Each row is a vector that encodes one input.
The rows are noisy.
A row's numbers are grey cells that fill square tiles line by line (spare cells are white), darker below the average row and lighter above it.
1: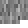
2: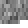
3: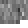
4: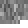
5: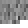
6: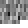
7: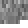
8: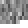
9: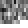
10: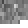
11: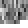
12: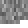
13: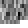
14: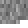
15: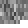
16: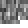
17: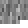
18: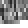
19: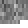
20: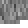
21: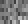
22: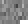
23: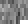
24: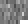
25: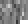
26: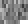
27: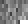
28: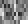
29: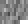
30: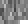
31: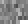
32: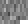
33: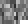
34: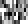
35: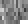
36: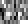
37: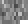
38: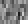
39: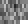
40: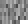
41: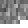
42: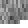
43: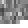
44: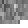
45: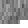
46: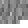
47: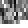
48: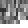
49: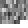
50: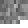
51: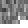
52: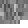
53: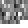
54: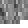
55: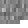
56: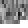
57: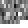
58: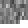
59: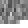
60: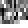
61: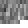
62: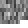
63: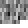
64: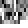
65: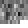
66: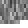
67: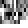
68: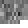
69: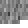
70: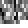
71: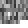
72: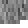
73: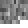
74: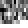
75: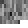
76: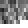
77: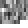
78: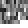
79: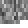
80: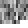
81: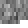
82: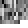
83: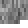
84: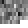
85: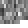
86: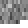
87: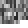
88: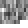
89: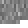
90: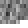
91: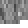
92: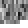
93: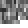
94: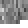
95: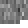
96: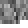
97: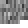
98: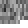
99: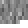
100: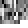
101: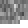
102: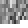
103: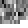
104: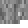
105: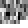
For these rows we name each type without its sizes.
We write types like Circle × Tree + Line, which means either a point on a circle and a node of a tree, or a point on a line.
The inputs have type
Circle + Line + Tree.
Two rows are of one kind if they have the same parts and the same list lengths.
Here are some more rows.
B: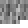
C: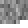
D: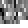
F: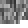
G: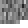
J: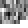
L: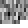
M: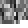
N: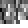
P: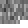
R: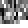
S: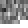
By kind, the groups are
B, C, D, J, L, R
F, G, M
N, P, S

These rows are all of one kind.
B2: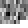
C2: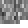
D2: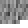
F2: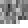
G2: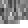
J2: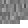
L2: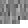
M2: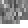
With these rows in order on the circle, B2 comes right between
G2 and J2.
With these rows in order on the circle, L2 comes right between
D2 and F2.
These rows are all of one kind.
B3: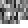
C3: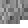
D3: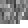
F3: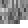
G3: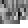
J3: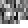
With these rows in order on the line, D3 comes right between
B3 and G3.
